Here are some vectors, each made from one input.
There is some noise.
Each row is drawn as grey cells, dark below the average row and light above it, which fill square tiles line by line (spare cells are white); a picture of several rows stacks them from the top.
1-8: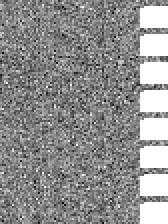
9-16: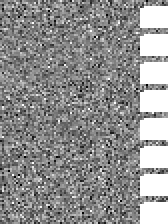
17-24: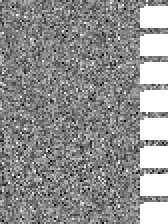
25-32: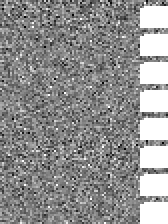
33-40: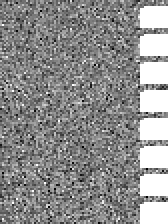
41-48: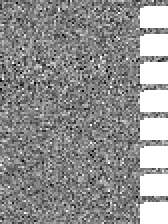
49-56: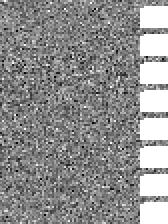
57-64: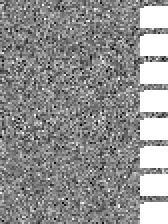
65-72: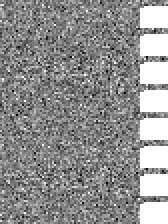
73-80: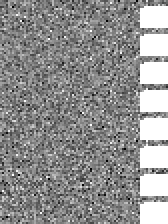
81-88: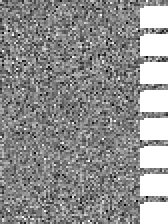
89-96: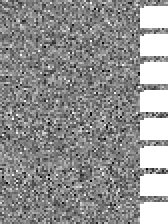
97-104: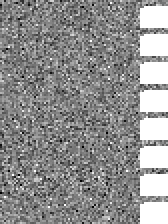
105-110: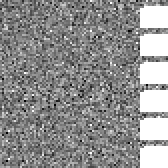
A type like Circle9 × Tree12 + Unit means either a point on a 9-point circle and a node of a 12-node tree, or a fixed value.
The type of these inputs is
Circle6 + Line5 + Tree10.
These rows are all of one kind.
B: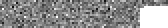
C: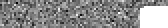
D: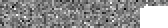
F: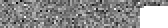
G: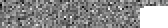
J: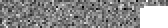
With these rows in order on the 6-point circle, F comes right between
B and C.
